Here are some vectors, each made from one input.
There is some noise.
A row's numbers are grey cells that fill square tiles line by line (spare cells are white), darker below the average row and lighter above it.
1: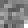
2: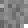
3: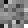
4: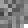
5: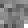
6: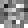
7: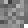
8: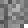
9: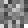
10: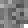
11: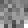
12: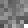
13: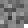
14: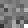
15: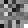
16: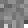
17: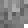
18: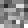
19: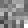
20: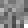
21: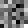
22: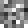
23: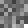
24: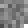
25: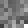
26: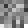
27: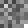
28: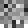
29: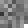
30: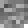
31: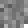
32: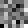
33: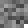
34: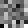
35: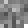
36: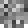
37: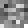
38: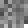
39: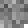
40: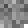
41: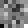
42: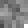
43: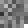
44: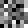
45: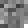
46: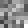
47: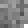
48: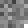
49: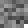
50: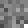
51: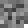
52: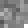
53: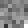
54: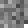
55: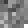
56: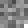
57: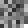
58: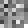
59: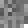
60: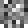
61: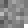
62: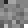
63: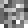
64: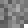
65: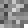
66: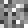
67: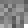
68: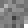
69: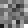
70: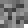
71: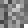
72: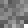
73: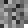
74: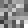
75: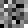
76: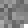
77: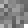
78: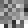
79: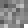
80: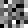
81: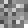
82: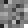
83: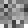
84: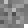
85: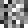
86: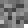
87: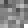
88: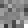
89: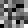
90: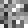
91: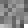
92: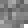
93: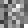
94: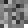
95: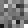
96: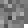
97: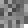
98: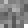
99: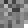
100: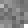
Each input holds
a point on a 5-point line, together with a list of up to two points on a 4-point line.
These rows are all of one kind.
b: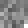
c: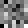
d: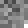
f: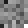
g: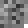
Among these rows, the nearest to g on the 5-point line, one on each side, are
b and f.
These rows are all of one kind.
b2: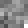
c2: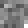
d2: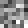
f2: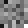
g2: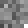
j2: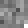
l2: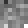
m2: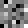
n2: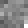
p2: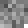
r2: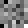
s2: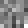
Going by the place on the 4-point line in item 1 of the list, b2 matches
d2, j2 and n2.
